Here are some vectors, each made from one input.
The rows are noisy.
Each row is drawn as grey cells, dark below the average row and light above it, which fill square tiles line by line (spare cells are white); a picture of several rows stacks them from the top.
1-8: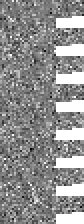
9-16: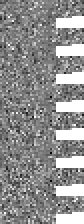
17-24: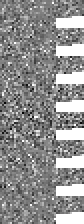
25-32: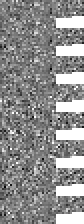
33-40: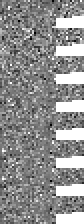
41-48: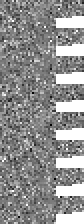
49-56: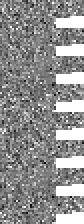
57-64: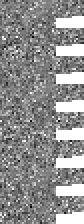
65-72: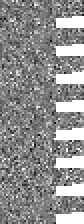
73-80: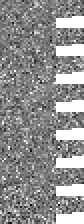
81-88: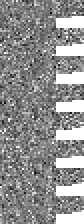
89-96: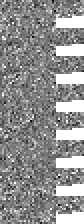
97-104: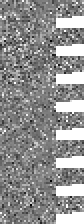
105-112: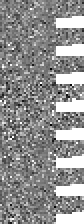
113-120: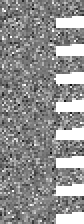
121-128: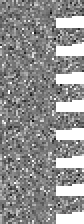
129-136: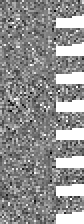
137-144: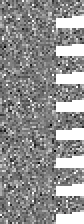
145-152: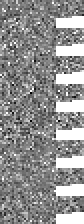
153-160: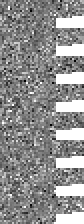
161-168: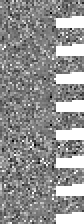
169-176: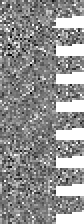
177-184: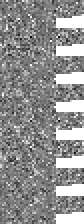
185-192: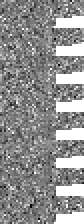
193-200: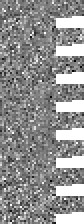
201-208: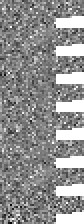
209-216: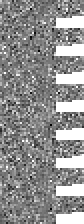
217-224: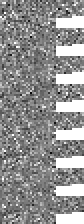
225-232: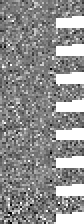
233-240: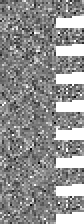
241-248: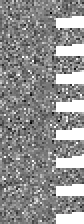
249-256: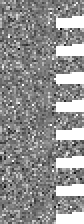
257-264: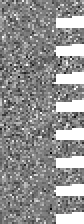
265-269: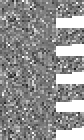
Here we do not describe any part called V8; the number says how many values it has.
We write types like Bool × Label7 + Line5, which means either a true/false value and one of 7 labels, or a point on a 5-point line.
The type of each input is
Bool × Bool × Bool × Bool + Line6 × (Tree10 + V8).
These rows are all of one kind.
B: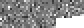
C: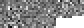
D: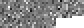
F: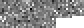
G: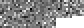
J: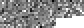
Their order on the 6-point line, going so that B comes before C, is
J, G, F, D, B, C.
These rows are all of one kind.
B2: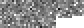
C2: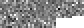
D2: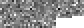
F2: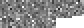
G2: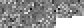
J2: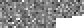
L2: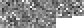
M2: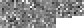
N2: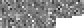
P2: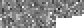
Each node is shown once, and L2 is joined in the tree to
J2 and M2.
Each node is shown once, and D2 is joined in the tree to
C2 and F2.
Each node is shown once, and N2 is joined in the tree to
F2 and P2.
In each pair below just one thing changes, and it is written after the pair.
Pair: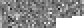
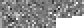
the node of the tree
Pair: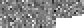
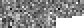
the node of the tree
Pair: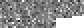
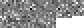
the place on the 6-point line
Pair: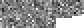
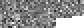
the place on the 6-point line
